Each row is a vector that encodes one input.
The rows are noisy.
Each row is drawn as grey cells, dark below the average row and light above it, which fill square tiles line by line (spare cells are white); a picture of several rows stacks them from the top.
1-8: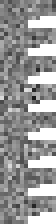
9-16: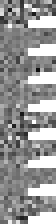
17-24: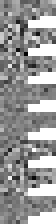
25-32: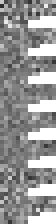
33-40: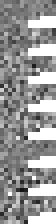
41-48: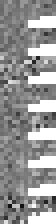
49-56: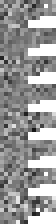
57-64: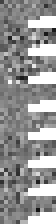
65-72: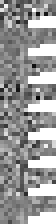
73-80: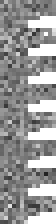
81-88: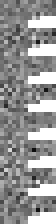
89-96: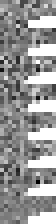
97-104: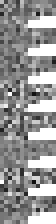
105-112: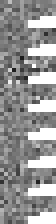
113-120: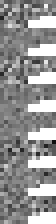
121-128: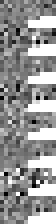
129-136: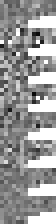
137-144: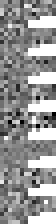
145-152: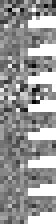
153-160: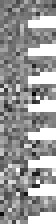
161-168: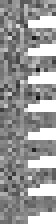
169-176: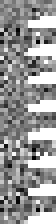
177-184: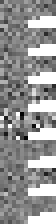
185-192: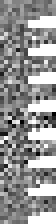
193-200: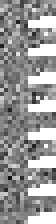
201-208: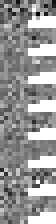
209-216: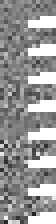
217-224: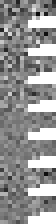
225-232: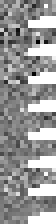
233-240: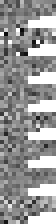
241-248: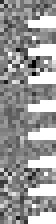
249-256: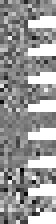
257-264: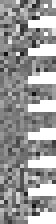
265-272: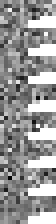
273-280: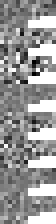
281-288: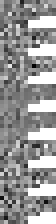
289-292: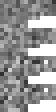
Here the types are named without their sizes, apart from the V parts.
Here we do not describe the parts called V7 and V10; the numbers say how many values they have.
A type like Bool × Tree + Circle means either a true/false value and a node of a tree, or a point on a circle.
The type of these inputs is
Bool × (Tree + V7) + V10.
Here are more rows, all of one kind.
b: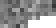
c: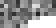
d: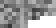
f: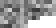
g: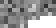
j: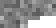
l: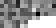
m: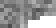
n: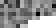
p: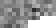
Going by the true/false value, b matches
c, g and p.
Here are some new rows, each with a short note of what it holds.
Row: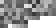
a value of V10
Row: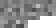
a node of a tree and a true/false value
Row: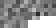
a node of a tree and a true/false value
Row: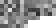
a node of a tree and a true/false value
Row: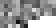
a value of V10
